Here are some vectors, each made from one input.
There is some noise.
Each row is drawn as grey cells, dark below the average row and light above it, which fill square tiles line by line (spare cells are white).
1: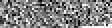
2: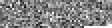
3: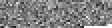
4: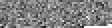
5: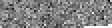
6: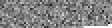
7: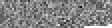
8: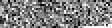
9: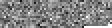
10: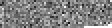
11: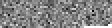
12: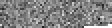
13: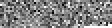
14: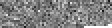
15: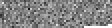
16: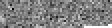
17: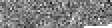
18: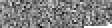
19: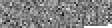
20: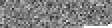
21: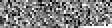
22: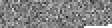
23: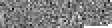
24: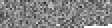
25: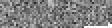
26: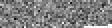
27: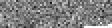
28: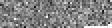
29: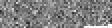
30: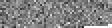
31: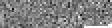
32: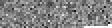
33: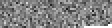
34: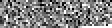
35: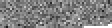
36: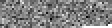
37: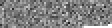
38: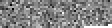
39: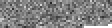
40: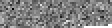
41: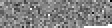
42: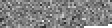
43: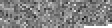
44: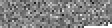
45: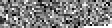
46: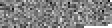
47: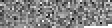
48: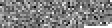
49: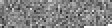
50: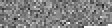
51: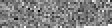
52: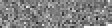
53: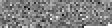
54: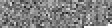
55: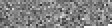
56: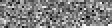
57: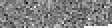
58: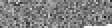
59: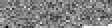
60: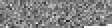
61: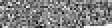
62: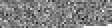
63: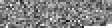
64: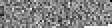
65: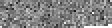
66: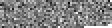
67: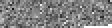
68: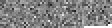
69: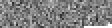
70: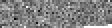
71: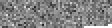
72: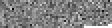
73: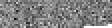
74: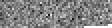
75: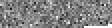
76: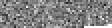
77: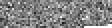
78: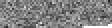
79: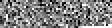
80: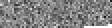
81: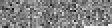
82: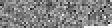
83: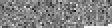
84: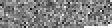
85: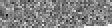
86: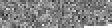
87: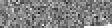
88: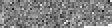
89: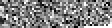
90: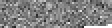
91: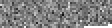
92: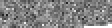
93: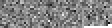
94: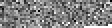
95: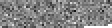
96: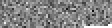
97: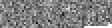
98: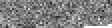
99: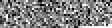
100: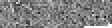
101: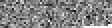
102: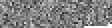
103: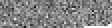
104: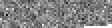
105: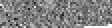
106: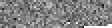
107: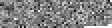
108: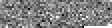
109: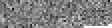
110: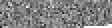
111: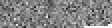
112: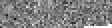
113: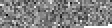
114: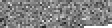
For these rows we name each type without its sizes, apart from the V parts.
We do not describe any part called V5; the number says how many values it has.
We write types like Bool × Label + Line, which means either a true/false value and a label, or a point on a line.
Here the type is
List(Bool × V5).
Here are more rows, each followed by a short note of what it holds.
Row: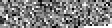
the empty list
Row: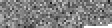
a list of one item
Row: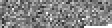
a list of two items
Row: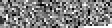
the empty list
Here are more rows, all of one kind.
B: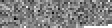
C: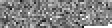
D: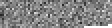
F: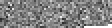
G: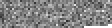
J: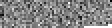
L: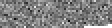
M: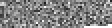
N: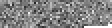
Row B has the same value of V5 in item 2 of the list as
D, J and N.
